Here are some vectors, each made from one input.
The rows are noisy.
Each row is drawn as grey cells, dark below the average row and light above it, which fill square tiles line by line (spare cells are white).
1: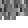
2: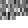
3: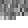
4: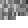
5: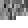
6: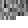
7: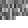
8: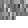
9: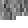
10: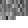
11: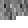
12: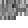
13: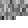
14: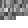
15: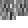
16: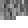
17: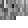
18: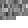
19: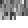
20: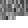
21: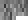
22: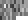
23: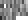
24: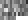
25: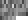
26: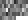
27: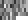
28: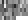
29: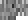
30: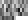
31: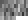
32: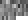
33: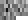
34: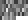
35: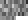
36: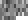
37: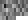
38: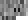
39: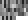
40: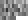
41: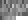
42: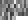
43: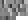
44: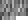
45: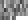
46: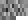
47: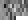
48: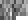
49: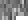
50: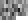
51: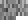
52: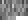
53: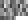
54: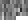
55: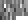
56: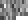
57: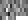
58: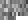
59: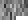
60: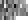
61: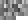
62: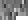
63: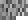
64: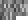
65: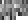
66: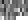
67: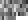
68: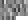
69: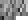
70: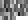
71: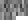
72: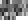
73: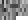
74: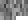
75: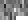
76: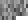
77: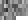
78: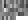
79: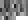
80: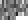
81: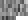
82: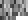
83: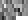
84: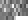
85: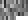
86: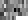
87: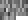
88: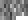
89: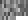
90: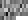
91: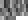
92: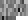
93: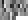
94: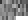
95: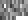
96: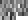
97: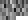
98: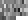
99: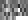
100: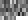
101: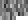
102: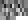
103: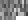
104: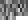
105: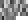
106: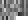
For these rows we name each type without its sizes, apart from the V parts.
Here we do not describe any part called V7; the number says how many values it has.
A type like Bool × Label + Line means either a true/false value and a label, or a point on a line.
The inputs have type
Bool × (Line + V7).
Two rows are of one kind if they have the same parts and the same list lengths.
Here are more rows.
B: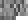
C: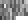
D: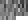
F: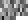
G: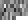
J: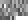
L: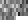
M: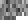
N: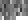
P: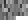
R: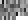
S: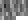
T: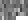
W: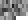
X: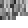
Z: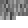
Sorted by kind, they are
B, C, D, F, G, J, L, P, X
M, N, R, S, T, W, Z

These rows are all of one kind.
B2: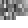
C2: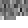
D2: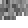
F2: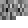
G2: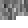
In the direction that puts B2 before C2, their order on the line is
B2, C2, F2, D2, G2.
